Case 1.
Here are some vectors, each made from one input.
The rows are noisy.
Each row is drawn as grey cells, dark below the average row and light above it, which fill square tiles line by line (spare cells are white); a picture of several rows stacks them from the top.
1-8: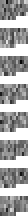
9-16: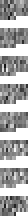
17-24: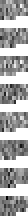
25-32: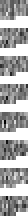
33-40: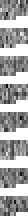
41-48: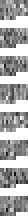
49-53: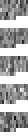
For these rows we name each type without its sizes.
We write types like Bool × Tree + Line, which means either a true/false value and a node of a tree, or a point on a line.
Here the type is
Bool × Bool × Bool + Label.
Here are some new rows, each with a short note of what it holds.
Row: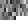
a label
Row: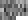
a label
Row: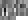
a label
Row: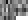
a label
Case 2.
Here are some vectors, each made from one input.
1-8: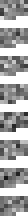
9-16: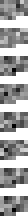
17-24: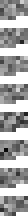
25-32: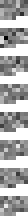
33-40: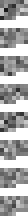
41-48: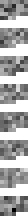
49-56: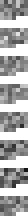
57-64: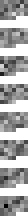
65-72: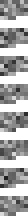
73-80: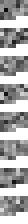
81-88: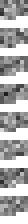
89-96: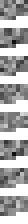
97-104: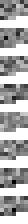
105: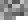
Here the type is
Bool × Line7.
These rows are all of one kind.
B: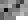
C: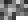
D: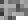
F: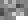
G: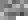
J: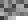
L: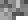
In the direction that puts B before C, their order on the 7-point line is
B, J, F, D, G, L, C.
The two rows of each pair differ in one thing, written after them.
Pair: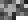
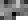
the true/false value
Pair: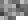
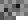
the place on the 7-point line
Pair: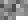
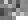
the true/false value
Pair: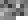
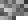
the true/false value
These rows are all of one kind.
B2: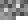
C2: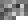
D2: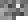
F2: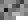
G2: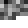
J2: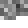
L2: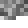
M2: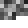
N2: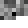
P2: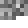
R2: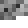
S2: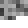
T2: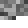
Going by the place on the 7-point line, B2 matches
D2, L2, P2 and T2.
